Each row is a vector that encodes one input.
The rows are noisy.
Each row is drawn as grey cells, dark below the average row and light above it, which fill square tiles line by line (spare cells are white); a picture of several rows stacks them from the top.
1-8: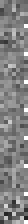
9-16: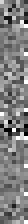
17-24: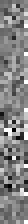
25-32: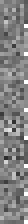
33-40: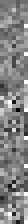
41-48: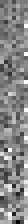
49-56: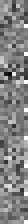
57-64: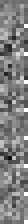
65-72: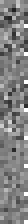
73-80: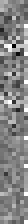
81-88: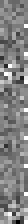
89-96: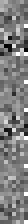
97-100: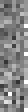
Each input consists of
a point on a 4-point line, together with a list of up to three points on a 5-point line.
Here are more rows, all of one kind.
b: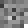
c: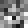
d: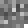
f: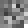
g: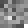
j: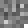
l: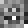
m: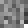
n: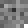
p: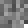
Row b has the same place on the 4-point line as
g, n and p.
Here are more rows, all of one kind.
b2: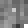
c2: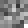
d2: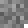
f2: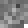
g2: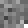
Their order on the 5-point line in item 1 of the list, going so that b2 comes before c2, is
b2, c2, f2, g2, d2.
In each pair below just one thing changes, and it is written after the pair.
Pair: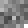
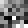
the place on the 5-point line in item 1 of the list
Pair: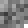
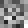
the place on the 4-point line
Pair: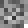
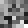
the place on the 5-point line in item 1 of the list
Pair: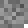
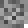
the place on the 5-point line in item 1 of the list
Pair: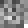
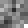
the place on the 5-point line in item 1 of the list
